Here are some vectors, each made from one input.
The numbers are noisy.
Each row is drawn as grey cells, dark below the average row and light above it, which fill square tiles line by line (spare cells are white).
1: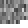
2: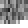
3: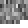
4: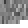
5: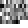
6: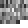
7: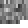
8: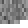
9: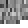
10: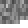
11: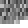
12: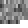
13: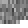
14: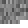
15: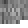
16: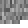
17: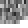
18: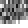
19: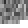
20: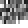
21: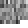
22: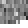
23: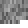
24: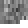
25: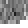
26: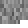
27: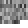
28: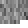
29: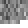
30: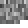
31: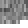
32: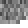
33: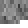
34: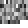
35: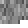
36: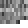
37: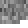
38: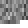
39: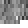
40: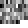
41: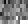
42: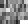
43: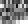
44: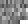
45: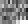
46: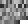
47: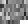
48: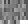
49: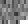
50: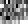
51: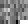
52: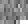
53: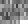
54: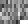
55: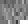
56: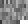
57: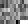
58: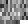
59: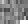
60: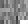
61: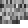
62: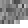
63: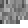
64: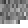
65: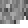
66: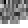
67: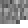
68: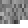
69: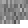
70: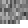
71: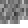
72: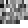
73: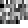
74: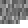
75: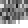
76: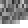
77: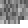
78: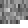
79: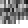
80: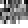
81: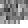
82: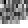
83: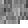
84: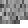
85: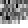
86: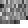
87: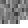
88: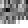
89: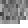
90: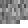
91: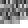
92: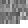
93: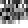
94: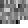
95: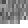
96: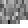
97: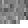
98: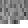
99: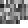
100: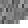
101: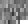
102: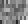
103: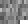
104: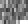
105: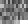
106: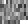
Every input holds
a point on an 8-point circle, a point on a 7-point line and a true/false value.
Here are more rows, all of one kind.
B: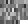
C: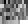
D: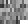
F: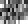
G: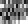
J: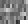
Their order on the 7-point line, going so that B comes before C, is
B, F, G, J, D, C.
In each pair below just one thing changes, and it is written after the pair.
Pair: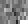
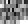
the true/false value
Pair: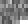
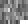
the place on the 7-point line
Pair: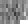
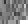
the place on the 8-point circle
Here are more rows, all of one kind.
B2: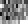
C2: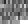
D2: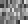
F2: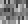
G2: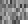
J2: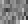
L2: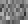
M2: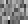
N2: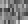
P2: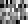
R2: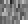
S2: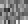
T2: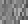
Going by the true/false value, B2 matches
C2, D2, P2 and R2.
